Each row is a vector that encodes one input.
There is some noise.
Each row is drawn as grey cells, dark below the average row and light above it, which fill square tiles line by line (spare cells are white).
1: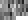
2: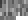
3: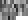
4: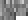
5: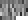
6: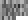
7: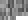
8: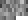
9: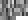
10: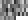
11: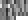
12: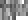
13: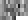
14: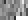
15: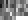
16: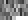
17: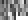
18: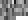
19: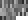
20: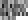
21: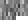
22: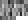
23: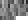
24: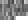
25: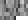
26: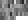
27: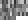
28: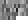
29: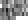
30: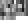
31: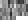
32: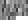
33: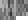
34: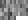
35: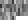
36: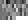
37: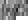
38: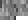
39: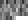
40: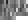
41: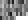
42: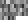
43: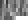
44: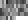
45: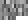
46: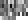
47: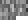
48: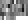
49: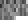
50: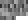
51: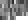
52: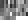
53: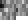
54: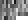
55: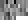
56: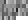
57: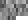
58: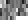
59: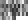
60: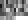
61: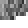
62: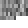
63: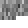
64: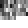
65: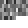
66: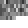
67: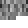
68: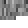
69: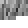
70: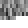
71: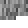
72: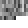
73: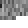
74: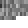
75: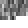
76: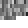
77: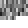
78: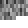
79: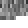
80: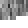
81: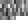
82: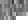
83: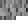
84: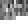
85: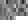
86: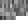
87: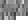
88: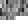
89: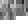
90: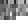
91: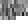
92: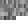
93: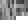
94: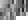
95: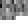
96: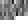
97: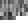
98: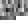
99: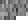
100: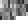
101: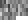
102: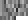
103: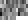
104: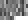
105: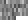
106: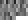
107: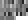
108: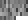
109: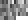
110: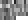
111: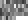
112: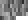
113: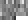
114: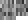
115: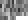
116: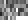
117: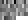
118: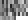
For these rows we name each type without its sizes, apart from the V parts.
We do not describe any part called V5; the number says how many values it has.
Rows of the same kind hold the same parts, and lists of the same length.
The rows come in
2 kinds.
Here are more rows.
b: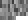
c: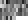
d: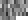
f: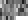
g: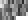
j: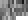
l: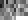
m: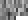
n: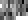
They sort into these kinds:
b, g, j, m, n
c, d, f, l

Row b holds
a point on each of two lines and a true/false value.
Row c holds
a point on a line and a value of V5.
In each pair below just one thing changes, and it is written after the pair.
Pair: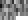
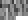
the true/false value
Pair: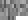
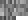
the place on one of the two lines
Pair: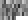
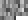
the true/false value
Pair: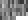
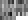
the true/false value
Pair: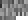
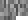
the place on one of the two lines
